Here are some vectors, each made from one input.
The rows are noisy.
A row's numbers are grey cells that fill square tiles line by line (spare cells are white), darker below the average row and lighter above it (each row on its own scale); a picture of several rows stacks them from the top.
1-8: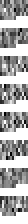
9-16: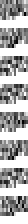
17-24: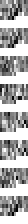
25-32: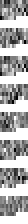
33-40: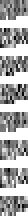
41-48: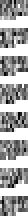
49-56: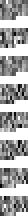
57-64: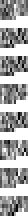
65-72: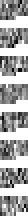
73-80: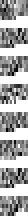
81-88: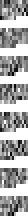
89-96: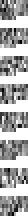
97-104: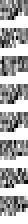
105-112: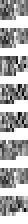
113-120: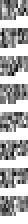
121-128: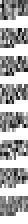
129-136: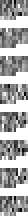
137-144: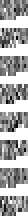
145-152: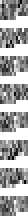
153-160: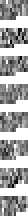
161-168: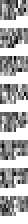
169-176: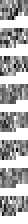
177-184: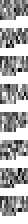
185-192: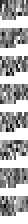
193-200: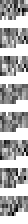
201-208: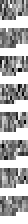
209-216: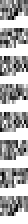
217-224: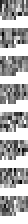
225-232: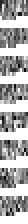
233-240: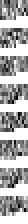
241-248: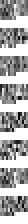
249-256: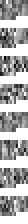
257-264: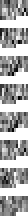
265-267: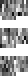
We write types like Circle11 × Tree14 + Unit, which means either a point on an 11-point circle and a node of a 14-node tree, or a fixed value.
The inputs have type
Line8 + Line9 + List2(Line4).
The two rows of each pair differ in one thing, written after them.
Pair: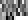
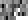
the place on the 4-point line in item 1 of the list
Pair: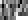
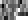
the place on the 4-point line in item 2 of the list
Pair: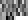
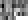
the place on the 4-point line in item 1 of the list
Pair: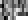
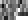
the place on the 4-point line in item 1 of the list
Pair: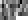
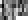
the place on the 4-point line in item 1 of the list
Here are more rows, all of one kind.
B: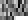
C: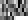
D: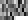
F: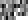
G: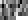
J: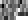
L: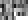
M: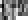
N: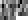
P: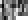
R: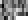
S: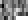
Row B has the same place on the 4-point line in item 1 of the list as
C and D.
